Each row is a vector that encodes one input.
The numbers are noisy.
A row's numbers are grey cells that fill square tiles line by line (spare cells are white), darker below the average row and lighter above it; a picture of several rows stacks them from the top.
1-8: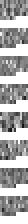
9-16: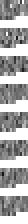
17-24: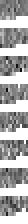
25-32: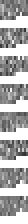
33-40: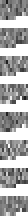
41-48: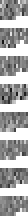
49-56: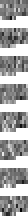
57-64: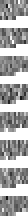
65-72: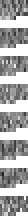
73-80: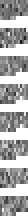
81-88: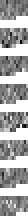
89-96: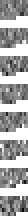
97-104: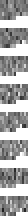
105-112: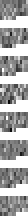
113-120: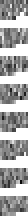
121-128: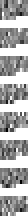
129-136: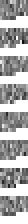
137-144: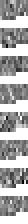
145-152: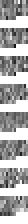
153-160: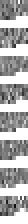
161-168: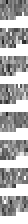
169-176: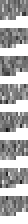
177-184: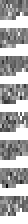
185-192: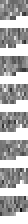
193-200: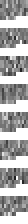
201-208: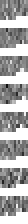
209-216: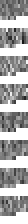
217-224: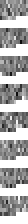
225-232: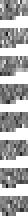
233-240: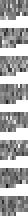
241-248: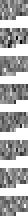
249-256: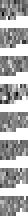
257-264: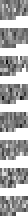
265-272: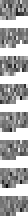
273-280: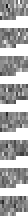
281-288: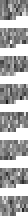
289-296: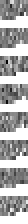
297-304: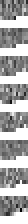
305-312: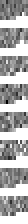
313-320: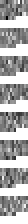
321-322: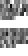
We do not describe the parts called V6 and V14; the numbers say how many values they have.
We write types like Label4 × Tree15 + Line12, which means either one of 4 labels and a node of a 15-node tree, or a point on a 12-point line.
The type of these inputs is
(Bool × Bool × Bool + V14) × Line8 + V6.
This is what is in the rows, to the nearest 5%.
About 85% of them hold a point on an 8-point line, together with either three true/false values, or a value of V14. The rest hold a value of V6.
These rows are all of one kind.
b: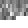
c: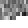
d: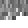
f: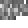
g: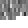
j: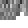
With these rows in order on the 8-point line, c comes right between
d and g.
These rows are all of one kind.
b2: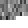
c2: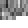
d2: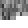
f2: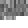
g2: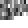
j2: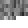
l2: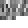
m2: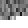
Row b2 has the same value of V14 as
f2 and j2.
